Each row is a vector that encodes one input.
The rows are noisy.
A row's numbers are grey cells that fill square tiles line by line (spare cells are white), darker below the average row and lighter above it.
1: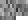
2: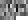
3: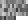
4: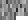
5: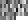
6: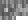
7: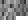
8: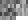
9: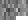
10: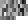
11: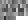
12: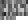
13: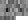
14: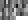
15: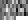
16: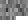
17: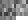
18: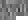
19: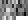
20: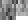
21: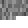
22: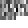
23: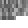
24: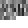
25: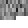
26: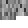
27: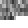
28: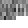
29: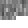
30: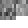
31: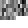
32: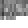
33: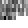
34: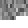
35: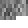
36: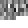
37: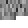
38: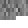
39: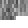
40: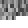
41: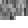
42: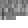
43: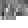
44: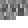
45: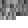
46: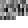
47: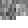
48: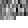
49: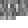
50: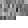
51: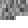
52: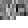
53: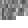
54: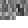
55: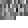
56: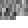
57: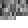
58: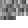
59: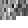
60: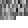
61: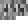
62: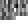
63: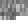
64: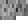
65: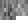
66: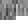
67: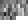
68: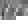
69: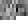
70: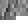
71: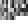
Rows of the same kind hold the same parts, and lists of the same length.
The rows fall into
3 kinds.
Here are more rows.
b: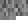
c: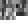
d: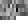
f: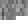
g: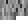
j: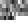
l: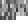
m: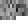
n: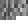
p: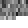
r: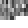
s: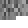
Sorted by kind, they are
b, c, f, n, p, s
d, g, l, m
j, r

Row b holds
four true/false values.
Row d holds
a node of a 9-node tree.
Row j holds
a fixed value.
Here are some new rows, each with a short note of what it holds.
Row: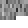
a node of a 9-node tree
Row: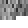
a node of a 9-node tree
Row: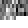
a node of a 9-node tree
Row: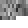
a node of a 9-node tree
